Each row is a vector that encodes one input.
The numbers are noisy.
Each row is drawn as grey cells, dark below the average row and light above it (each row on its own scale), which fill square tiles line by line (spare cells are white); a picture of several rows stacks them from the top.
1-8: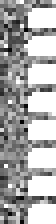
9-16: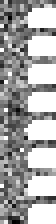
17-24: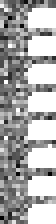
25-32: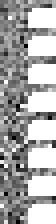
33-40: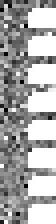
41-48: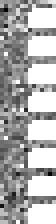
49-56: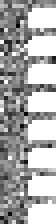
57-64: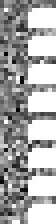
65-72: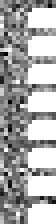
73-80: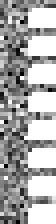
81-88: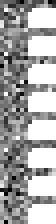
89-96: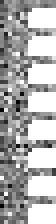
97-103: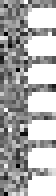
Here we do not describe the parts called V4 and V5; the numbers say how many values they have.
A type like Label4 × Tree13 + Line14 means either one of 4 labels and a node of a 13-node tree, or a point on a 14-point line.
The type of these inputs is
(Bool × V4 + Line3 × Line3) × V5.
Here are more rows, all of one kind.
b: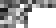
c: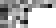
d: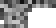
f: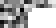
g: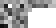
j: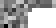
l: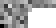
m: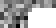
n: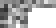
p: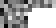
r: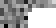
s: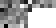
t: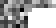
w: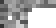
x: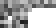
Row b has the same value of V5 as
c, n, s and w.
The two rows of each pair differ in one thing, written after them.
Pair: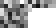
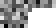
the value of V5
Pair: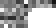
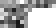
the true/false value
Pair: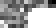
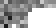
the value of V5
